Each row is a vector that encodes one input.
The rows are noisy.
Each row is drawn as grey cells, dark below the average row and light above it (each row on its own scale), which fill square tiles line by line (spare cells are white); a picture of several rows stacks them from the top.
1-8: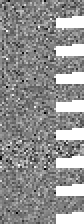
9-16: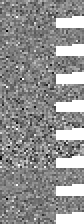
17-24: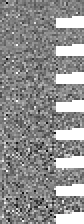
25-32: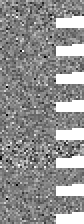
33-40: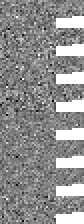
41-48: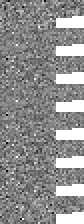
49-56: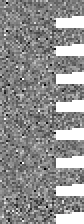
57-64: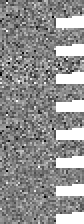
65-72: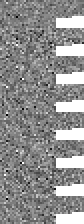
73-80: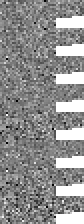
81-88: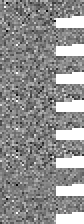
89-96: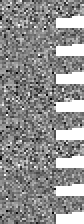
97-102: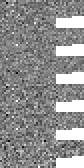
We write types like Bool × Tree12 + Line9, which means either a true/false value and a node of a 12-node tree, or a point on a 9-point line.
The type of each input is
Circle6 + Circle9 + Unit.
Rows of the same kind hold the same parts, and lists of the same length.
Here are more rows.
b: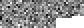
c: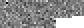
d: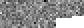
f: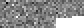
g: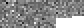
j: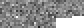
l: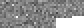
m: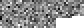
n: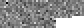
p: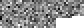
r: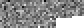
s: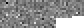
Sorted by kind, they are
b, m, p
c, f, g, j, l, n, s
d, r

